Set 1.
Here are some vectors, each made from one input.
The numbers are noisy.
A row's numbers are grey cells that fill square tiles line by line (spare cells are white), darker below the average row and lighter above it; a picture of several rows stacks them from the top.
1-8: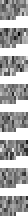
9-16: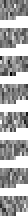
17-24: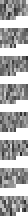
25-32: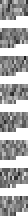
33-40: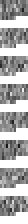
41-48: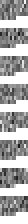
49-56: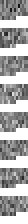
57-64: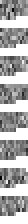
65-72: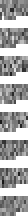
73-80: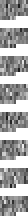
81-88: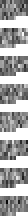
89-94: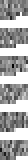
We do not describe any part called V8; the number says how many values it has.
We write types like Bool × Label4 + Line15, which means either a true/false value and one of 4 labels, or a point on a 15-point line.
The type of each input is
Bool × Bool × Bool × Bool × Line7 × V8.
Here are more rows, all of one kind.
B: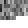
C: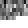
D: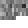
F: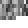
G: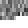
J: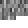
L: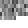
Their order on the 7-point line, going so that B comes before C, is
G, B, C, L, J, D, F.
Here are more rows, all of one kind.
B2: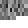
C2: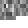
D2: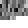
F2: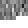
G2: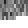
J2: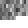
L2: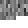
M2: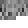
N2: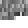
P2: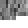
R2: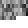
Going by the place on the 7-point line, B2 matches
C2, F2, J2 and M2.
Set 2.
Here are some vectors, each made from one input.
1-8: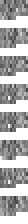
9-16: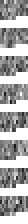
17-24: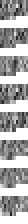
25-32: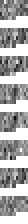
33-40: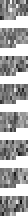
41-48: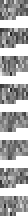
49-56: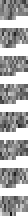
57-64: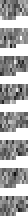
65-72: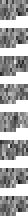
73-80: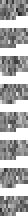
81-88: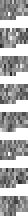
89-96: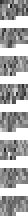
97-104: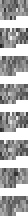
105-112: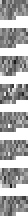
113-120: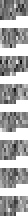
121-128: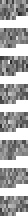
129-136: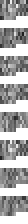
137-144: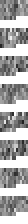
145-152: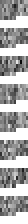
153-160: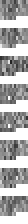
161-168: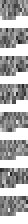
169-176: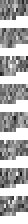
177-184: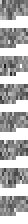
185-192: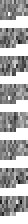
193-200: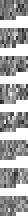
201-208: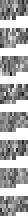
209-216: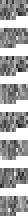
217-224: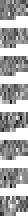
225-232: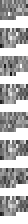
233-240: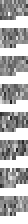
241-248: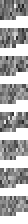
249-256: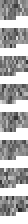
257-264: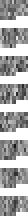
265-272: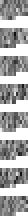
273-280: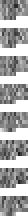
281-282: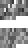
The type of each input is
Label8 + Line4 × Tree12.
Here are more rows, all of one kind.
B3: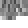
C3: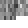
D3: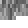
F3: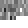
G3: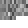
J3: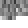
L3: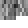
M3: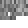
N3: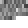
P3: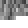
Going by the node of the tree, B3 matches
G3, J3 and M3.
